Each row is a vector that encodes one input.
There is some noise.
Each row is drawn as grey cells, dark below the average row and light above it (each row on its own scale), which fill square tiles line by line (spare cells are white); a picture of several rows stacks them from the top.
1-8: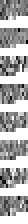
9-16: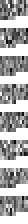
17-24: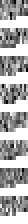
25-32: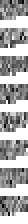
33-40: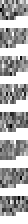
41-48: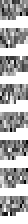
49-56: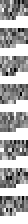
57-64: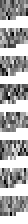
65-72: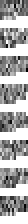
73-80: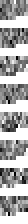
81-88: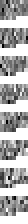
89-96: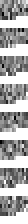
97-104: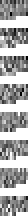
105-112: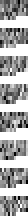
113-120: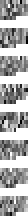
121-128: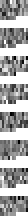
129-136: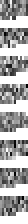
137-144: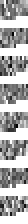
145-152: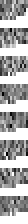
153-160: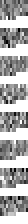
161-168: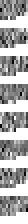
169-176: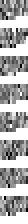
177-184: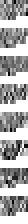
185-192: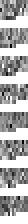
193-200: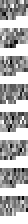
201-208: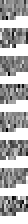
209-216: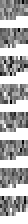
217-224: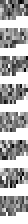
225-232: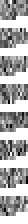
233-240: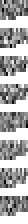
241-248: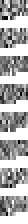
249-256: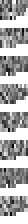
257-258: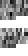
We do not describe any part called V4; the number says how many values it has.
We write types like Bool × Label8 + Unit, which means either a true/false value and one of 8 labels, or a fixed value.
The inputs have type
Bool × Line10 × V4 + List3(Line5).
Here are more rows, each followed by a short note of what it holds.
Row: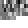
the empty list
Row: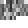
the empty list
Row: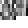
a list of one item
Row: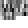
the empty list
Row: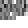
a point on a 10-point line, a true/false value and a value of V4
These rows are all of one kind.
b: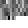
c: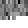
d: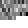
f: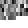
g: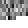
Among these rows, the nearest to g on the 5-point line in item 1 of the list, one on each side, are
c and d.
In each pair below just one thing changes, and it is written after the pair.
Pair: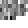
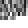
the place on the 10-point line
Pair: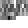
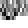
the true/false value
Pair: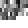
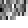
the value of V4
